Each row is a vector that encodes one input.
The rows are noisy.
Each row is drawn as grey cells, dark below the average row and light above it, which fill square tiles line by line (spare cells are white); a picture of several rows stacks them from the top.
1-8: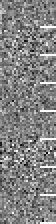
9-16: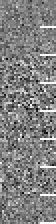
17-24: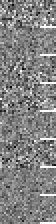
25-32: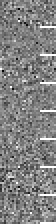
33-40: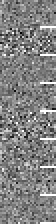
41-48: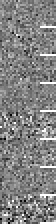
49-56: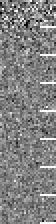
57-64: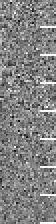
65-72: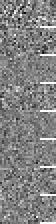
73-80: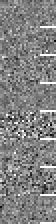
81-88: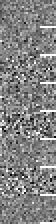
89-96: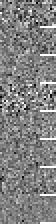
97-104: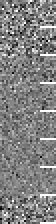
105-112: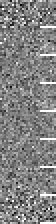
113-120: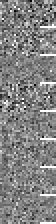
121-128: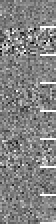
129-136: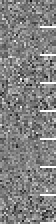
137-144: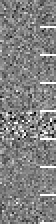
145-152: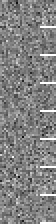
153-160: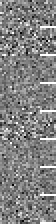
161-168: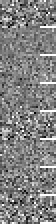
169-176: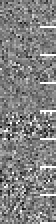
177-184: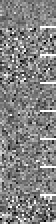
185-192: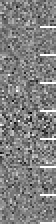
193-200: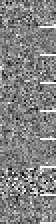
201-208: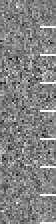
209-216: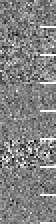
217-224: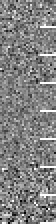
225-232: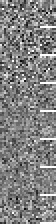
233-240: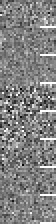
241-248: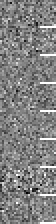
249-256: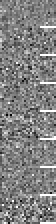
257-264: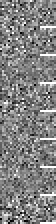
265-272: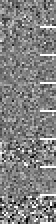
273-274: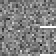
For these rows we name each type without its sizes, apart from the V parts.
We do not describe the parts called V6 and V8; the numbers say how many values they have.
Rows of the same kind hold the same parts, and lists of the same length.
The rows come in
5 kinds.
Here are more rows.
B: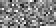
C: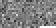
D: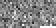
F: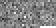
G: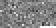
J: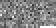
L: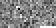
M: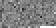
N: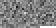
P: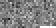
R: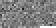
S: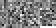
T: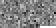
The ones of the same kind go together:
B
C, L, M, R
D, F, G, J, N, P
S
T

